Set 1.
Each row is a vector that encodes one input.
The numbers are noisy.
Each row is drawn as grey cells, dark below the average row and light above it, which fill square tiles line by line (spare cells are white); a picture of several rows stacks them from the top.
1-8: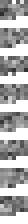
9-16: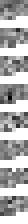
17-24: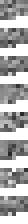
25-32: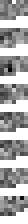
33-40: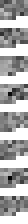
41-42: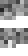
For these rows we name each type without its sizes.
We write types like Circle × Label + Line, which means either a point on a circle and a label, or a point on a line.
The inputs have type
Label.
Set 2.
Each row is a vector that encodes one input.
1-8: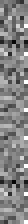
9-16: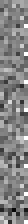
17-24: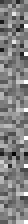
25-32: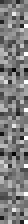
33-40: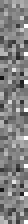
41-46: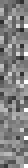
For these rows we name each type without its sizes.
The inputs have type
Line.
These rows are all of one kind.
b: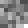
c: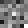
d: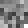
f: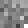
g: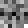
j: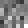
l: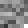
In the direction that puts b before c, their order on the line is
g, d, f, l, b, j, c.
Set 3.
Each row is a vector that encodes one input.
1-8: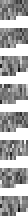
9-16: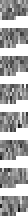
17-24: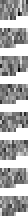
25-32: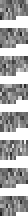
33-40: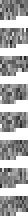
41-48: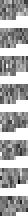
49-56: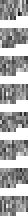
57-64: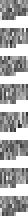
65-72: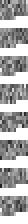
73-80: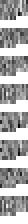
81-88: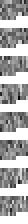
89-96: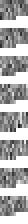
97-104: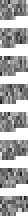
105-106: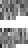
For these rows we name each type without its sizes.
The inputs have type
Circle.
